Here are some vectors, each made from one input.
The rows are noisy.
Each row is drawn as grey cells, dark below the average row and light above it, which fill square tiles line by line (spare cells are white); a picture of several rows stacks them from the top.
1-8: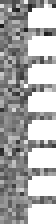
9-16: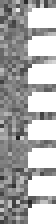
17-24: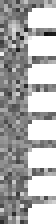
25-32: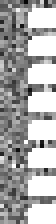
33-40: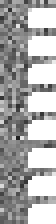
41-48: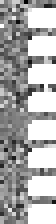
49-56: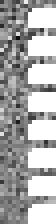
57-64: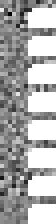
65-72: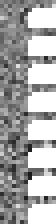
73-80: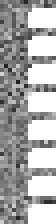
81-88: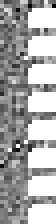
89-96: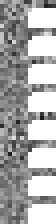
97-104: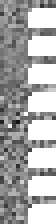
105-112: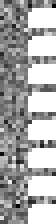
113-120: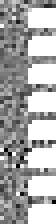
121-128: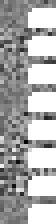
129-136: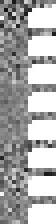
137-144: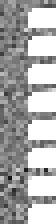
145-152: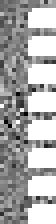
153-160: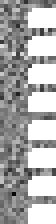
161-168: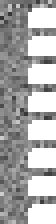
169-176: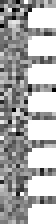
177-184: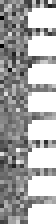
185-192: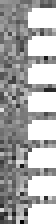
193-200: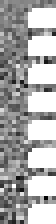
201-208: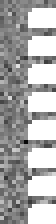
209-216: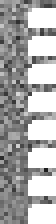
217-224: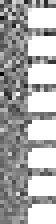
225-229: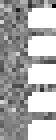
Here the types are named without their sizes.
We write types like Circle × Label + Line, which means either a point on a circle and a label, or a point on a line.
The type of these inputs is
Bool × Bool × Bool × Circle + Line.
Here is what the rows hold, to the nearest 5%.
About 85% of them hold a point on a circle and three true/false values. The rest hold a point on a line.
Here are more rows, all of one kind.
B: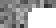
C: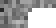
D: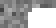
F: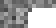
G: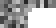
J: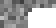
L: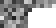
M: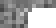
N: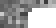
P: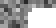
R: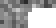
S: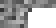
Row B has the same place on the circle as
G and S.
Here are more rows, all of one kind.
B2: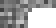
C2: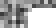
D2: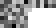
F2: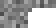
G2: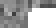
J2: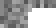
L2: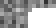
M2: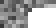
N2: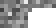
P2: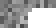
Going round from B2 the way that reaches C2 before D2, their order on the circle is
B2, N2, G2, L2, M2, P2, J2, C2, D2, F2.
